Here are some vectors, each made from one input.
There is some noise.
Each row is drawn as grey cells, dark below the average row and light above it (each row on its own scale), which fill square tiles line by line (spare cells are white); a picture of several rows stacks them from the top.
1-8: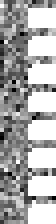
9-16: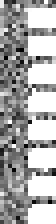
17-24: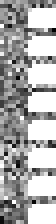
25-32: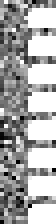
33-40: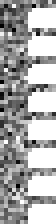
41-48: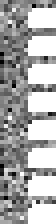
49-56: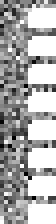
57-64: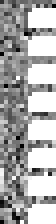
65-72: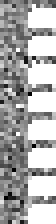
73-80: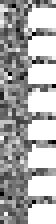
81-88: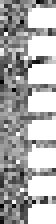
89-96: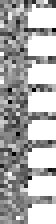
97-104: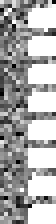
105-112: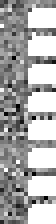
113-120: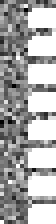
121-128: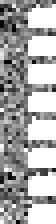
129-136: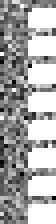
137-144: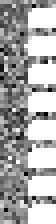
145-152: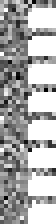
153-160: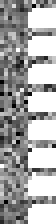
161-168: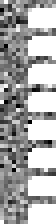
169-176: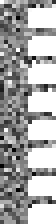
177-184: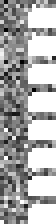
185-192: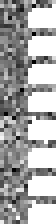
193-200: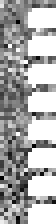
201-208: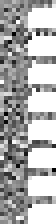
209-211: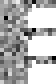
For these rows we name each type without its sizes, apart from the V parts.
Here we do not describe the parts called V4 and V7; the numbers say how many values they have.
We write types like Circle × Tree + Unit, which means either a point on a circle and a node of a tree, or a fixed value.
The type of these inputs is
(Circle + Tree) × (Line × V4 + V7).
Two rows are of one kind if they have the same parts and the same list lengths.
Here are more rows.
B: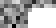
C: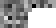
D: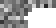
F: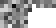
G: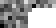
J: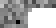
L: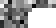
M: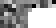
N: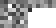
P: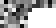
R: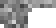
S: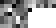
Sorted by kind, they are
B, G, M
C, D, F, L, R, S
J
N, P

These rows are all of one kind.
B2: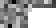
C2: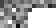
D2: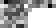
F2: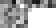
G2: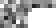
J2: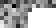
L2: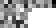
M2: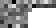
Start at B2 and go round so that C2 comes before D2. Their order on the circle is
B2, J2, C2, M2, F2, G2, D2, L2.
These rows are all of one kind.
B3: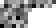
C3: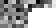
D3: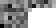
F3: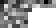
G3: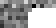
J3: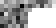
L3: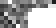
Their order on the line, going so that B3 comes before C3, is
F3, J3, L3, D3, B3, G3, C3.
